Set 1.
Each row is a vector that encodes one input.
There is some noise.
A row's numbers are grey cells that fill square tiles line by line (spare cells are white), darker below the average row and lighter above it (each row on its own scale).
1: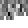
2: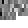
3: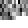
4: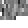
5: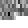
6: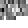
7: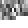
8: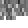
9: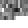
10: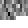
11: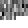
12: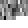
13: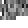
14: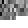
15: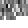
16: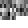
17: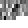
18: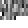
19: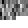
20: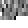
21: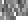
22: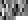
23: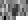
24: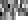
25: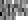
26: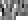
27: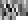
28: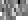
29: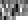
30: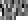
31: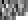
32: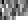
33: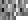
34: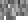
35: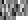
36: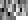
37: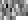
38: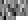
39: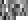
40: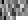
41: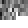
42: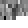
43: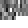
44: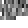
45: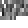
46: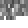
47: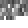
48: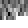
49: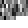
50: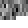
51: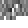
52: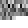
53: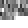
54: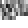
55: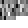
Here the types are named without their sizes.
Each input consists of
a point on a line.
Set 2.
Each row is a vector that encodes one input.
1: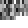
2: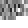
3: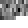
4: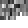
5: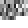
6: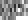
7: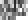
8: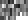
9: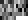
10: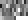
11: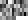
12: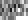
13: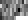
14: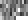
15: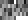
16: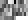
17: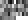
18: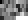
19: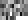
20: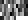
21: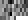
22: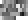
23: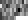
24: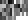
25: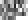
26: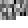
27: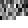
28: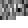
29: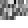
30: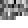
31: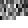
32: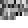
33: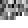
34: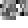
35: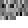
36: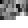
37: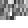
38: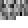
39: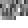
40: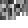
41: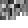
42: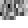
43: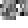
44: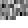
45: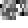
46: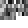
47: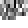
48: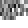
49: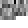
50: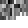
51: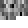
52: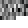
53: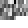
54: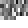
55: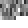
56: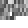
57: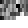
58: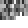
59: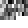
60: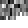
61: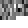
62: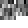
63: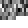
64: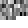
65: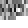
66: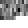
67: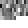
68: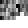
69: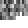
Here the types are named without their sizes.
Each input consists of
four true/false values.
